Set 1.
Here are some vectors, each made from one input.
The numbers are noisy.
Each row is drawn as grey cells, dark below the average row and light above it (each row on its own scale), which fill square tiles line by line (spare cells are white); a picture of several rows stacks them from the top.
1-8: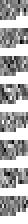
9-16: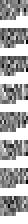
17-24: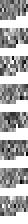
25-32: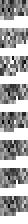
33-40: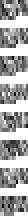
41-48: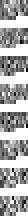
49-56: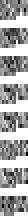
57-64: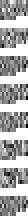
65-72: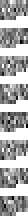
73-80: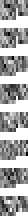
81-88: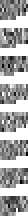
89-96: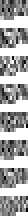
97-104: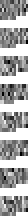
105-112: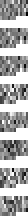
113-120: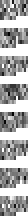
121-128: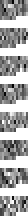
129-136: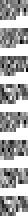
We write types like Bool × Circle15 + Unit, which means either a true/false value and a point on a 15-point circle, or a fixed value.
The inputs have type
Bool × Bool × Bool × Bool.
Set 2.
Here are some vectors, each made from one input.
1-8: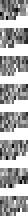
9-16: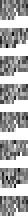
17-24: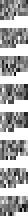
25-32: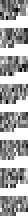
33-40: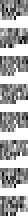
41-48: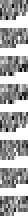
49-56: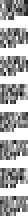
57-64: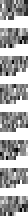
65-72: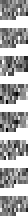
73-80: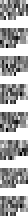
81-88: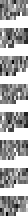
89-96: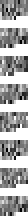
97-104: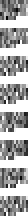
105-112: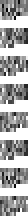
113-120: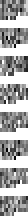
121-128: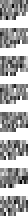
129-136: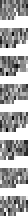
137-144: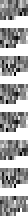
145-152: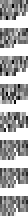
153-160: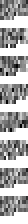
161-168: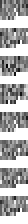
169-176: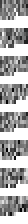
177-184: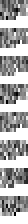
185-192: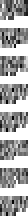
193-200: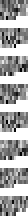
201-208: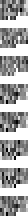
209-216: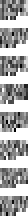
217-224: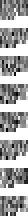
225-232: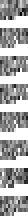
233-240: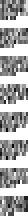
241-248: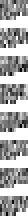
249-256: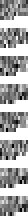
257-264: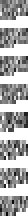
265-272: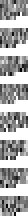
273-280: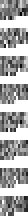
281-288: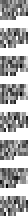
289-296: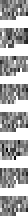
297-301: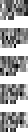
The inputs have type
Circle11.
